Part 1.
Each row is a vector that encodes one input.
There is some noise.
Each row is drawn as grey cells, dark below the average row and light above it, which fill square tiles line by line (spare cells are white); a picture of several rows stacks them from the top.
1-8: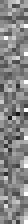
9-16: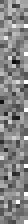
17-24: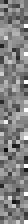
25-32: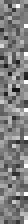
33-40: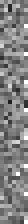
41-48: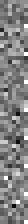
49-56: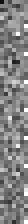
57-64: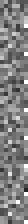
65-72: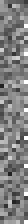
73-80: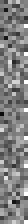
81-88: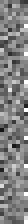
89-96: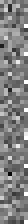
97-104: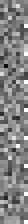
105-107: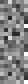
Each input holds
a node of a 10-node tree, together with either a node of a 9-node tree, or a node of a 10-node tree.
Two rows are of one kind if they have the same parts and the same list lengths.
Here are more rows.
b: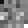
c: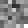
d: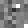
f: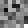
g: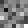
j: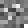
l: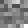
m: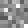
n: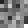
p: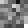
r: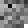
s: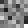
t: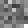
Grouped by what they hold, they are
b, c, f, g, l, n, s, t
d, j, m, p, r

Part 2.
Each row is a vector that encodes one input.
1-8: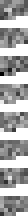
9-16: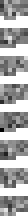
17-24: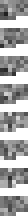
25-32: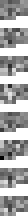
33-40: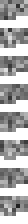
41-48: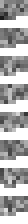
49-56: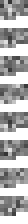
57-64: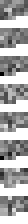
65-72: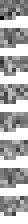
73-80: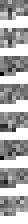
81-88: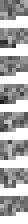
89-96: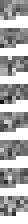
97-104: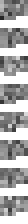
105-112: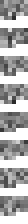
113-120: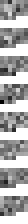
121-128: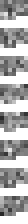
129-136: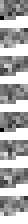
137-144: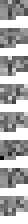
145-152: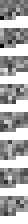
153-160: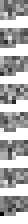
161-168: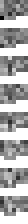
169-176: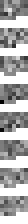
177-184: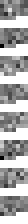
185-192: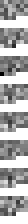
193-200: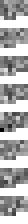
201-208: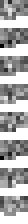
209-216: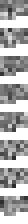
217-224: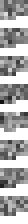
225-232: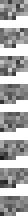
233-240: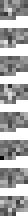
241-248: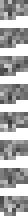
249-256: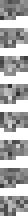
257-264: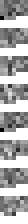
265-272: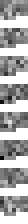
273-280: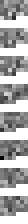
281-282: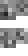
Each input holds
a point on a 4-point line, together with either a point on a 9-point line, or three true/false values.
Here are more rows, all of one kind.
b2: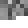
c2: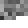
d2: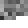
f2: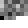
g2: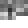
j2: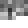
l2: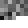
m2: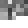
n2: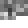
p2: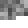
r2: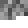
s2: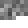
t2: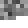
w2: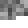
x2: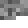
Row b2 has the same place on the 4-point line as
p2, r2, t2 and w2.
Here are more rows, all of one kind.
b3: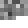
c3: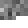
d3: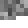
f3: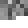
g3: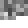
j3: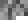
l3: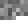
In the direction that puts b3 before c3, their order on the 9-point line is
b3, g3, d3, l3, j3, f3, c3.
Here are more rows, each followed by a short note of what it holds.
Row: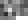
a point on a 4-point line and three true/false values
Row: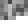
a point on a 4-point line and three true/false values
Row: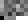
a point on a 4-point line and a point on a 9-point line
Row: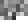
a point on a 4-point line and three true/false values
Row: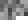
a point on a 4-point line and a point on a 9-point line
